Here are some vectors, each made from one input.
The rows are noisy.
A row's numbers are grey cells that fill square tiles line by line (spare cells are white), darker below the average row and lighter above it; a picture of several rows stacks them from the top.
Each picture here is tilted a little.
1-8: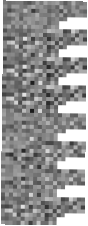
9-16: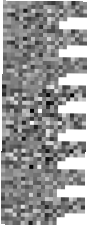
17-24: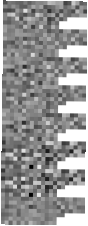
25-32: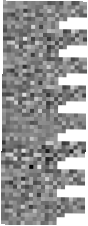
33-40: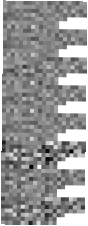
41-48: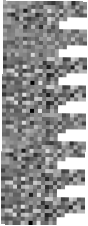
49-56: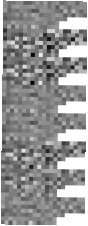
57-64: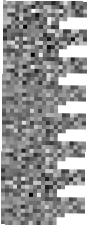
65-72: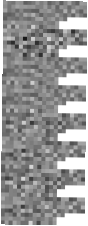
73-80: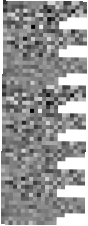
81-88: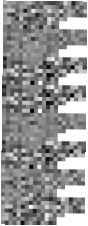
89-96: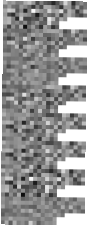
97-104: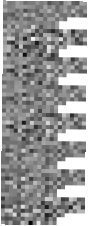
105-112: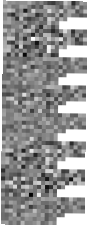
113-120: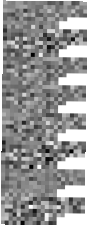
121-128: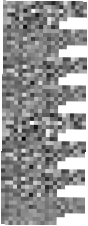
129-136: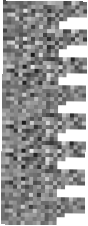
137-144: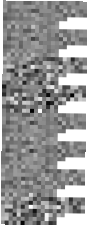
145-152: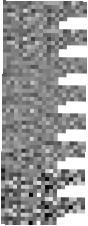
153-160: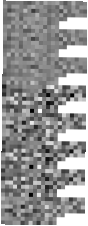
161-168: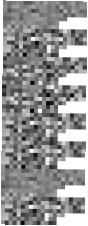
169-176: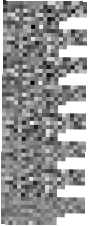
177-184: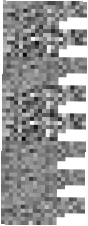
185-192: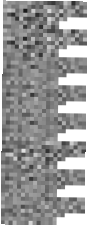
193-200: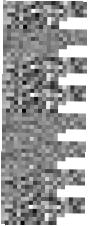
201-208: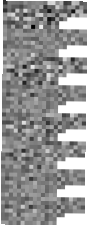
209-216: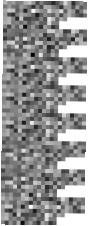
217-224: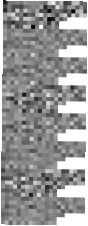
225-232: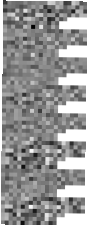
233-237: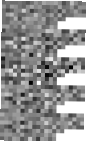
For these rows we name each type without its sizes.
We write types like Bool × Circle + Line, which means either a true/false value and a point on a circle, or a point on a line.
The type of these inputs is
Line.
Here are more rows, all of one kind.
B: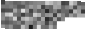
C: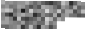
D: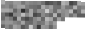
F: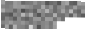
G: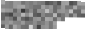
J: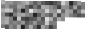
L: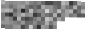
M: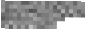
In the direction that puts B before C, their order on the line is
B, M, F, G, D, L, C, J.
